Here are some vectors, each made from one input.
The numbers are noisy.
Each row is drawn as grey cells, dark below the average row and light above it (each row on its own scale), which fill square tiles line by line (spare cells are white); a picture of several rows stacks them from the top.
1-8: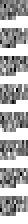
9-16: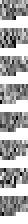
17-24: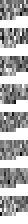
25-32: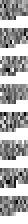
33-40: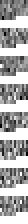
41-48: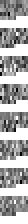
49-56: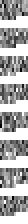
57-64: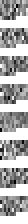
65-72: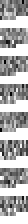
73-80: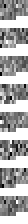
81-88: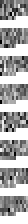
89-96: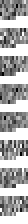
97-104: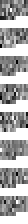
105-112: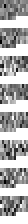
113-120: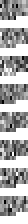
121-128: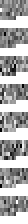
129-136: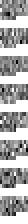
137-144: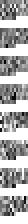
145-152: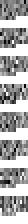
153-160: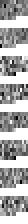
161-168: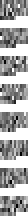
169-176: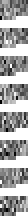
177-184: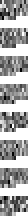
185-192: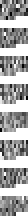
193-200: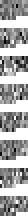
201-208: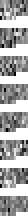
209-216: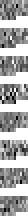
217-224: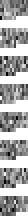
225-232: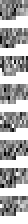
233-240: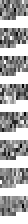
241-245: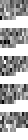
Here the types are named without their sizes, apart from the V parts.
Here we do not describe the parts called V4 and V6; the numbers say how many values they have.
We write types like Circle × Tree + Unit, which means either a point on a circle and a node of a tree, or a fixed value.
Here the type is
(Bool × Bool × Bool + Unit) × V4 × V6 + List(Line).
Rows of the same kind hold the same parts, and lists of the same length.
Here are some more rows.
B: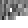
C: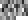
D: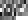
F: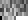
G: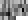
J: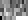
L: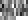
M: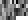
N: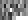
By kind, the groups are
B, G, N
C
D, M
F, J
L

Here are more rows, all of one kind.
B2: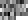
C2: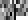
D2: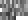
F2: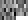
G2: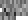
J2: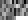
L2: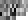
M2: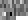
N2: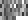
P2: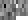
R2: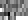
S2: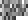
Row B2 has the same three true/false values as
F2, J2 and P2.
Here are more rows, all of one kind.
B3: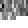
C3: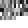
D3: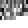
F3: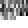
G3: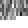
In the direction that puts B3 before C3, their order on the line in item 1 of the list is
F3, B3, G3, C3, D3.
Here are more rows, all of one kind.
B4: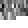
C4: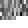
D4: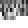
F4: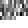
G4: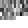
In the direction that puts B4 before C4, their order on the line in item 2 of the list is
B4, C4, F4, G4, D4.
